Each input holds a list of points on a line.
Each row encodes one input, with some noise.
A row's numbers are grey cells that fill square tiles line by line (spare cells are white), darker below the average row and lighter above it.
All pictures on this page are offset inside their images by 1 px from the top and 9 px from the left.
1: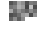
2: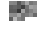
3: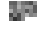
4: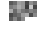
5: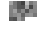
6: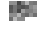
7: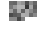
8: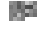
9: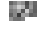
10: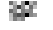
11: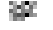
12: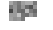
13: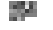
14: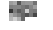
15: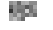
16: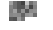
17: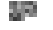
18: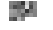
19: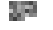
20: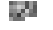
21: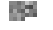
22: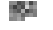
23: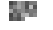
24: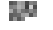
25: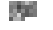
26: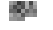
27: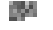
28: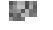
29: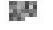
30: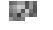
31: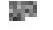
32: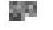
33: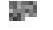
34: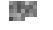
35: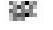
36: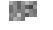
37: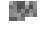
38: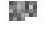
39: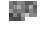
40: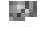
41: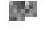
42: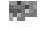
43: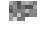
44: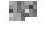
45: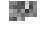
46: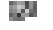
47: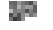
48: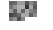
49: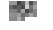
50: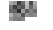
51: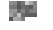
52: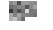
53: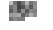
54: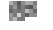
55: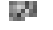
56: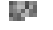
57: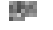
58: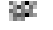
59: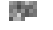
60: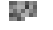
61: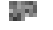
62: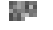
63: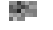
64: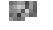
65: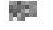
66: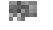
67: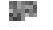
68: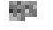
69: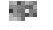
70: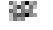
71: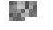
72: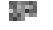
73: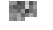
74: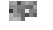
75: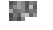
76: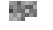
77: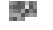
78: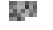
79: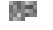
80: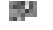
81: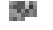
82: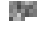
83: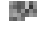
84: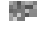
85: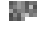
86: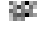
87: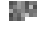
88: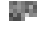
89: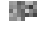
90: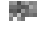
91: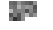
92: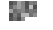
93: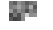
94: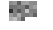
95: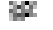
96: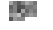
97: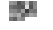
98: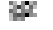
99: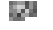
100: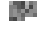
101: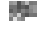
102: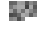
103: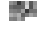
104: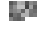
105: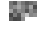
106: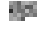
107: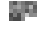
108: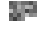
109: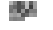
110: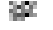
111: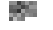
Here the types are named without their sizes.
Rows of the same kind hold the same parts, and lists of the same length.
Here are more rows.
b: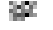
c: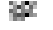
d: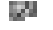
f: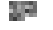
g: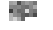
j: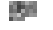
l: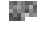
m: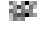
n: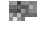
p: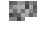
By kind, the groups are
b, c, m
d, f, l, p
g, j, n

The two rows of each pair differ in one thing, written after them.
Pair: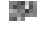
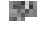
the place on the line in item 1 of the list
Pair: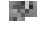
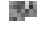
the place on the line in item 2 of the list
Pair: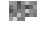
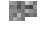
the place on the line in item 2 of the list
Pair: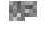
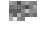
the place on the line in item 2 of the list
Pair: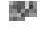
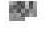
the place on the line in item 2 of the list
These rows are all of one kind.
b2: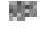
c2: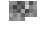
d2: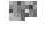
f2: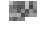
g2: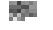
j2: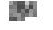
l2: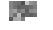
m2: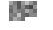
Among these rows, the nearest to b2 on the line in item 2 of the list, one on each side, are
c2 and d2.
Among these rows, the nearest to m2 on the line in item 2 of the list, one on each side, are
f2 and j2.
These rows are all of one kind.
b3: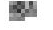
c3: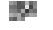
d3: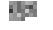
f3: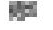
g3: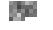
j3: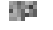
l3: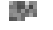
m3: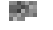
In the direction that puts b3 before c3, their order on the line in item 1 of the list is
j3, d3, f3, g3, m3, l3, b3, c3.
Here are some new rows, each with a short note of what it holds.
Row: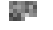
a list of one item
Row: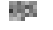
a list of two items
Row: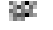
the empty list
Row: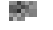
a list of two items
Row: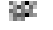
the empty list
